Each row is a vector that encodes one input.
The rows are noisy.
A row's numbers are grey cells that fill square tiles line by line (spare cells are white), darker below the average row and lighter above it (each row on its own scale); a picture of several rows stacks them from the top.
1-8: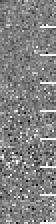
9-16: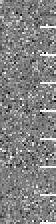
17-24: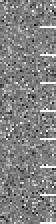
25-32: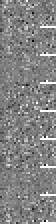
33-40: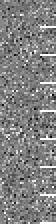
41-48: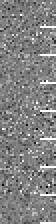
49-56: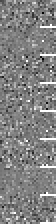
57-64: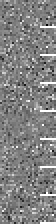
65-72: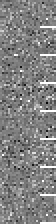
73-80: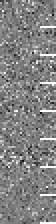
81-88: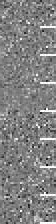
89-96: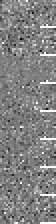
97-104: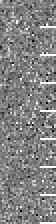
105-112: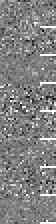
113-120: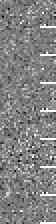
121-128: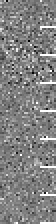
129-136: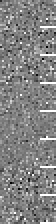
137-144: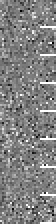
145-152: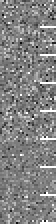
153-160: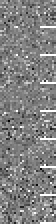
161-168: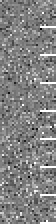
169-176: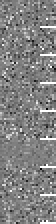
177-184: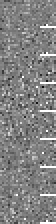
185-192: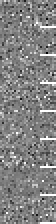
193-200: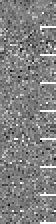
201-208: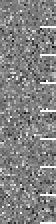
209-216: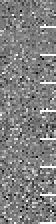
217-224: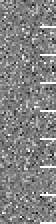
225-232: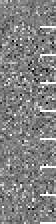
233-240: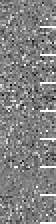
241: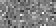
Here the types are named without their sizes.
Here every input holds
either a point on a circle, or three true/false values.
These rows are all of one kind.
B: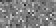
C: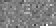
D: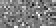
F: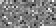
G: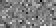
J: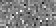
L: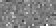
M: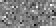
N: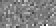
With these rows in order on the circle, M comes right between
F and G.
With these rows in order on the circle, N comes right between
C and J.
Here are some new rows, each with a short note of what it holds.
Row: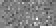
three true/false values
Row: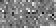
a point on a circle
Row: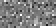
three true/false values
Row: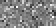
a point on a circle
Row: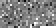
three true/false values
